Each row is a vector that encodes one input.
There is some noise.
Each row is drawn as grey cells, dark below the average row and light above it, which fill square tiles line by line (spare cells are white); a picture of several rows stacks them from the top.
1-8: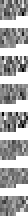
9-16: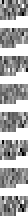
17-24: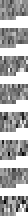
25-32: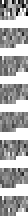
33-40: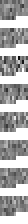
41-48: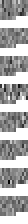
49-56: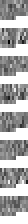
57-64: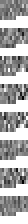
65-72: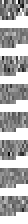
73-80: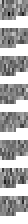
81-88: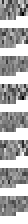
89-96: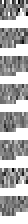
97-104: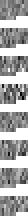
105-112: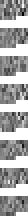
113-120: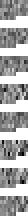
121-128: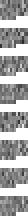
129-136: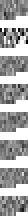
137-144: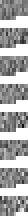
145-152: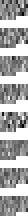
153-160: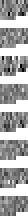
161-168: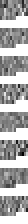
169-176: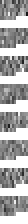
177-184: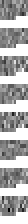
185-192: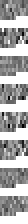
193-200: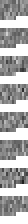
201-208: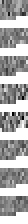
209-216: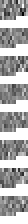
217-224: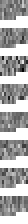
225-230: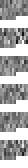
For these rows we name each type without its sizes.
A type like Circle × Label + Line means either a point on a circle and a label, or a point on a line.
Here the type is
(Bool × Bool × Bool × Bool + Line) × (Circle + Unit).
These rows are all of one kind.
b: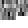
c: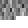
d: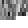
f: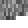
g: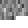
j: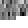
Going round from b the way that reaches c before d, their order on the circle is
b, c, d, g, j, f.
